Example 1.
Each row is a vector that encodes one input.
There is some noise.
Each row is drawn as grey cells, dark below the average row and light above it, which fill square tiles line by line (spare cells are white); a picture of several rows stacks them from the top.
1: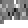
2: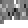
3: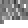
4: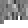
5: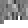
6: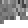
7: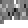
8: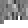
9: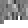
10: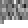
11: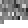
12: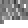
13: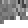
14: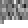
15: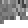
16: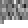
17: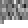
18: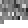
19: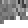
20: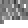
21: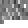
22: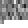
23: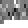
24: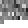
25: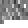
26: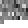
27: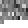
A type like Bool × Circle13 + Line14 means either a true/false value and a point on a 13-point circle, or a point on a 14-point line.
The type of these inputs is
Line6.
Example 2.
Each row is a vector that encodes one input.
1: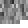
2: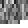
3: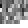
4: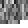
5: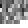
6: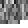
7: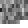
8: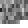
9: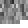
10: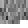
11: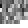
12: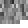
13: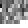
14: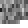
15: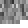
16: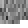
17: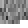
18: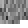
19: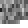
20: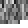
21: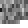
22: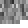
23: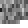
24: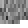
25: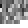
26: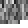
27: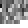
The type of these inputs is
Line5.
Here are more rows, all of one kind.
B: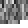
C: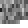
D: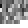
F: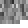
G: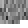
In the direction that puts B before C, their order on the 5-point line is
B, C, G, F, D.
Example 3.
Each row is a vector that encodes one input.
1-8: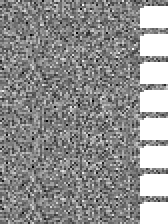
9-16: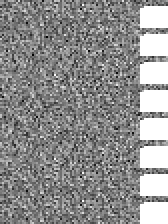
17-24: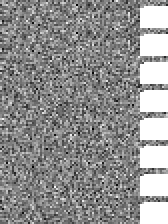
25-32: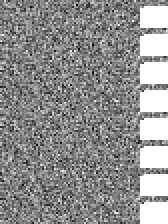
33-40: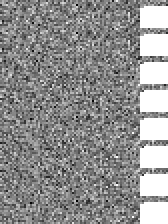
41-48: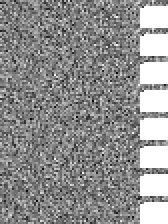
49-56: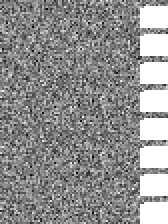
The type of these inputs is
Circle10.
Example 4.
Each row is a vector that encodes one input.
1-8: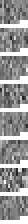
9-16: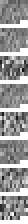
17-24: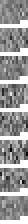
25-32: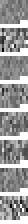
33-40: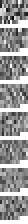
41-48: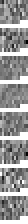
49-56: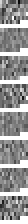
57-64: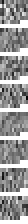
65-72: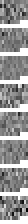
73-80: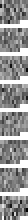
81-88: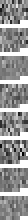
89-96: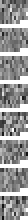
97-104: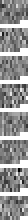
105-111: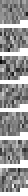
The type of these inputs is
Line12.
